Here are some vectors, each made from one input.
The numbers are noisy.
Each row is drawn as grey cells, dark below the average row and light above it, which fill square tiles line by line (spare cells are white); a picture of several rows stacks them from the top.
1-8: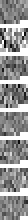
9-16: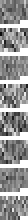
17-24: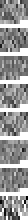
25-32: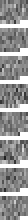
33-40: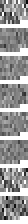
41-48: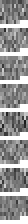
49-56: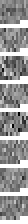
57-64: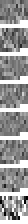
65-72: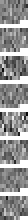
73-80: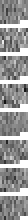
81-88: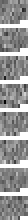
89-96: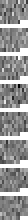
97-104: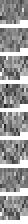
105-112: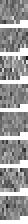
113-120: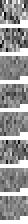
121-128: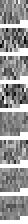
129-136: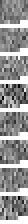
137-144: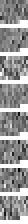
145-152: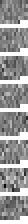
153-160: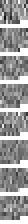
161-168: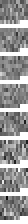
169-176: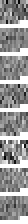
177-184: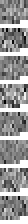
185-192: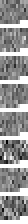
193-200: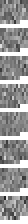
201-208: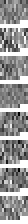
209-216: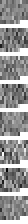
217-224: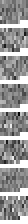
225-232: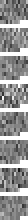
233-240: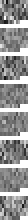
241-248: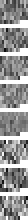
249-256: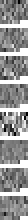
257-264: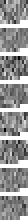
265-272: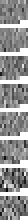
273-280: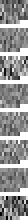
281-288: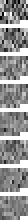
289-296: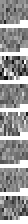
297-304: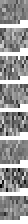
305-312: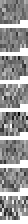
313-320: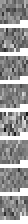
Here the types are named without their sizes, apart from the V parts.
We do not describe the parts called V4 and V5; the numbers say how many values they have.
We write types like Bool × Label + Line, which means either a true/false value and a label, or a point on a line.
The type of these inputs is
Circle × V5 + (Line + Tree) × V4.
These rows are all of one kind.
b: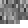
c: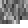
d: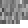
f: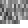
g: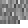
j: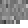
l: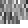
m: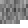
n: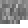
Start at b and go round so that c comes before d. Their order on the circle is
b, m, n, c, g, l, j, d, f.
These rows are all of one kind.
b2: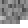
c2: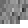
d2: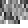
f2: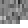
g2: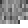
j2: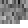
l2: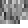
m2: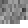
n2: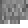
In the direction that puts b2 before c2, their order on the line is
b2, f2, j2, d2, g2, m2, c2, n2, l2.
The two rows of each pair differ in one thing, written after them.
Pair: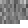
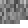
the place on the circle
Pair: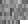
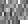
the value of V5
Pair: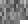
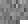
the value of V5
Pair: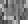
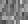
the place on the circle
